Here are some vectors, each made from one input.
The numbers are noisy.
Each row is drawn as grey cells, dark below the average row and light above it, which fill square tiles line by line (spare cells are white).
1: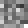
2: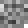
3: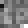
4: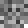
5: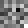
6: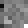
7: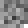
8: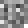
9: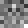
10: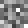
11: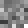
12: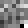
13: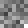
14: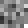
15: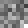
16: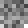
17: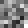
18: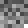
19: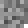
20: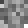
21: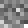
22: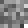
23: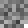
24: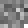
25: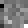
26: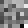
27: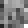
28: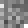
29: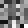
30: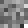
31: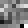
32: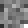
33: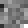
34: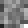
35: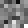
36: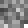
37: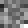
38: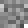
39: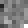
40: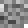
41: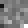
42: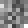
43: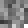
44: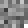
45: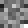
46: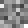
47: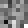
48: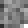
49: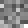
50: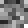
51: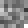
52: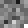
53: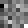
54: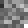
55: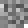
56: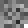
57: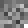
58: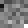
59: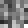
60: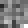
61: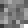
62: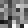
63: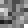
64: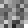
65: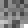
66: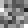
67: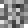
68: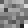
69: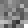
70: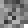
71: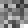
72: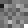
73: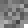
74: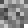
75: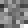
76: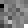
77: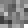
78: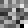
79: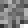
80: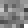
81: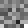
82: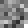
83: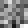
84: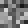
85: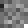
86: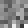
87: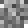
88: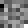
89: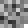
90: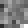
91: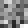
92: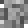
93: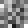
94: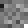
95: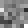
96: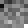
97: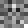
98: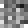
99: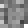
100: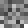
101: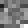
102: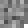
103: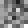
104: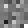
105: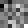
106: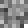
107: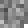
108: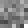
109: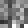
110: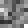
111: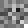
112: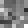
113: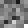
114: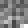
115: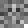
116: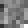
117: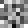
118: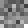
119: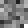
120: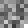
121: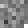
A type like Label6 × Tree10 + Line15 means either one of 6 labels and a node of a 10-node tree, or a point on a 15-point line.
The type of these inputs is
Line4 × Line4 + Line7.
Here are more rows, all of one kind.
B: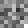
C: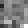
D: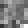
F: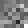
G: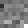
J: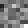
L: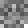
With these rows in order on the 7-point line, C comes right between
D and G.
